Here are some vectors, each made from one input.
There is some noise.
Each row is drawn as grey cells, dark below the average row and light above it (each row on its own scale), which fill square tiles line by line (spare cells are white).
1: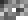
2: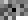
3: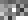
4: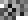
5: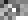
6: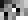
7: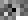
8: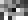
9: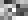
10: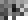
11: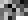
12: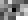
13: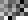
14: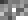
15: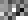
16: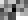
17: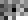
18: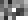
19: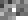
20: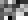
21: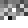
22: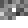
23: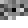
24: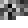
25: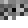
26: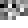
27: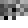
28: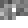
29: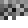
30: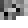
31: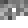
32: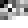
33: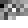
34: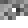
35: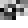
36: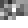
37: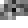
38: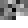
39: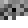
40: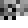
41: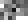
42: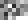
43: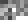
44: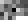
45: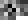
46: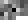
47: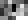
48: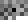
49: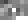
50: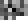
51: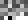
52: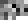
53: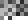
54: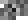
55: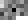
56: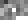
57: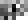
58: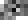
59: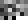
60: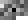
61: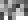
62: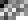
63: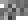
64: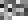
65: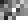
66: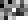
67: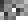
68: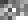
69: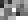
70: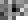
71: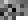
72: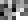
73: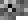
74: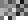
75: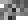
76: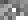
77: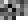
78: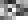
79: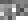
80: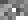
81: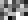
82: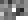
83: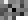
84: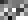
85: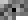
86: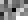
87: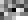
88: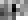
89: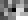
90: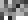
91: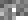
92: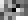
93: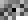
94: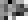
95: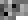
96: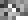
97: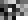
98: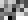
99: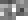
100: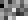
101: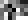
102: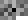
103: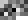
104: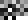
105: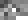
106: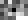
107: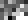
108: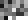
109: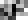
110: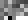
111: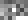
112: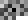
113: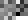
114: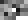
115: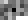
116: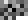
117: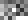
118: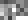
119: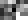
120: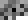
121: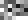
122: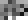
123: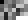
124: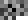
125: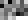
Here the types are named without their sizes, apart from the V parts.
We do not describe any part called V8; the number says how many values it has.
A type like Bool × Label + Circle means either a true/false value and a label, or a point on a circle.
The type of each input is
Line × (Line + V8).
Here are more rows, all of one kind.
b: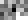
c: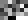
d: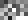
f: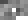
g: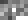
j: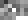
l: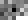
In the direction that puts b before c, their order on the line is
b, l, c, d, j, f, g.
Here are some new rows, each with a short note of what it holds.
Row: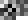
a point on each of two lines
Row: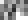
a point on a line and a value of V8
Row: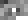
a point on a line and a value of V8
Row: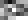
a point on each of two lines
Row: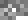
a point on a line and a value of V8
